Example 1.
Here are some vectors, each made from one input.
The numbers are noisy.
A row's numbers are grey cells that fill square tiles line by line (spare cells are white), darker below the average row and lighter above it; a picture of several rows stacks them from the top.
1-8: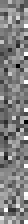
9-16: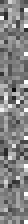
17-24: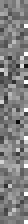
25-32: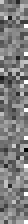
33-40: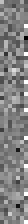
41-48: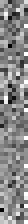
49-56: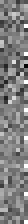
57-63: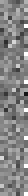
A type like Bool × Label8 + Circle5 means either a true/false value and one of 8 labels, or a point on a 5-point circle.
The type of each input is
Line8.
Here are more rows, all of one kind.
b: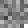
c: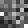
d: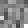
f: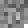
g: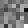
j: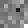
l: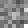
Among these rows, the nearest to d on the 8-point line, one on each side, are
f and l.
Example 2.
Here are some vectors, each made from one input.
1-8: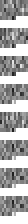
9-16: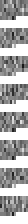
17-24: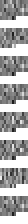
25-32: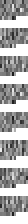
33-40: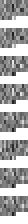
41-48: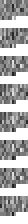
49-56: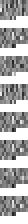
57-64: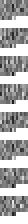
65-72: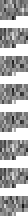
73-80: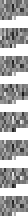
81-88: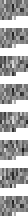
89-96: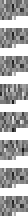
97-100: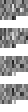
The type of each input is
Bool × Bool × Bool.
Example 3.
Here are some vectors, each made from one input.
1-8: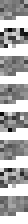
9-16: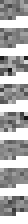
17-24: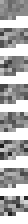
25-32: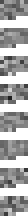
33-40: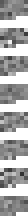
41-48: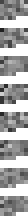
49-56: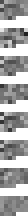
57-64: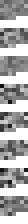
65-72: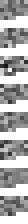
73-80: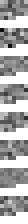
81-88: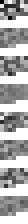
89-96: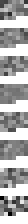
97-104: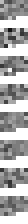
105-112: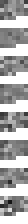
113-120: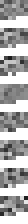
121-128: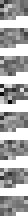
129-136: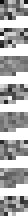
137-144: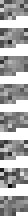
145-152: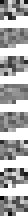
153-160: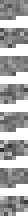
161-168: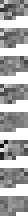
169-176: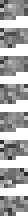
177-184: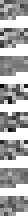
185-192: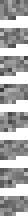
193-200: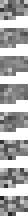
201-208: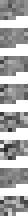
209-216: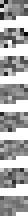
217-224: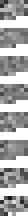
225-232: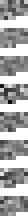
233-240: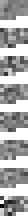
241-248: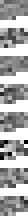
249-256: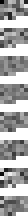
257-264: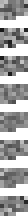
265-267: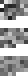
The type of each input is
Bool × Bool × Bool × Bool + Unit.
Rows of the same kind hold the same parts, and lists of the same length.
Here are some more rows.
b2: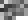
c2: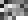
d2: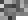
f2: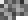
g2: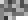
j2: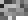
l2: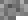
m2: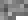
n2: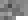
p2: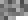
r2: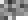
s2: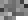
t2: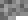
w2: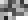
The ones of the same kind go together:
b2, c2, d2, g2, j2, l2, m2, n2, p2, r2, s2, t2, w2
f2

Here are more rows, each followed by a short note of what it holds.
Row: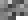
a fixed value
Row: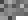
four true/false values
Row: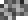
a fixed value
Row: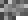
a fixed value
